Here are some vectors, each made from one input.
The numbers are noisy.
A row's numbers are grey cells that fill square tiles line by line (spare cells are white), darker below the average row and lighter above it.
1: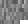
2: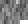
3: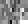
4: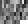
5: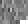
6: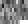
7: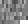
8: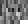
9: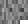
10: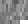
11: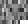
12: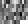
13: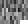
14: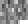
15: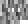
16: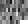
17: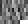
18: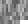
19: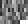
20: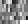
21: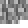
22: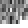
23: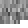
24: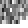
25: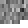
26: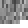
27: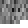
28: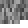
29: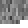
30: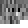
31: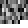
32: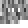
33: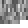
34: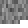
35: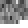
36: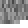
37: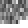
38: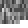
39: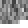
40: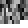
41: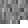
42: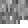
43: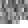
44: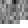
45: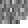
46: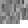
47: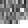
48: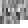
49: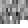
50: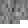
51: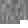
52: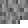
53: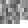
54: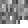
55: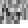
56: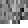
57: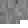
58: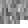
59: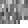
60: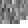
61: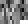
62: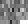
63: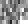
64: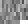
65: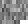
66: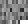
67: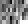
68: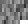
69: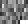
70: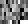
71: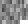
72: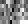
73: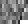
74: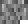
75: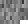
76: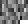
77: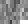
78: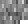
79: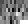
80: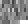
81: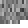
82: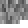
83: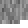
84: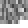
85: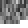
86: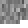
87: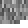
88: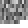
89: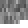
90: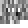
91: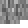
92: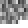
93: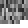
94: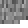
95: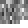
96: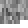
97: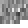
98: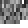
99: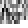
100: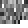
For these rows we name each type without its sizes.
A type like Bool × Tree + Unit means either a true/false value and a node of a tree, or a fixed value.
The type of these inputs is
(Circle + Unit) × Label + Line.
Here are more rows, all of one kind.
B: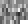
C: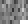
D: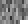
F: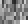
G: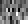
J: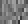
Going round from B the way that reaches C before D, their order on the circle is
B, C, F, D, G, J.
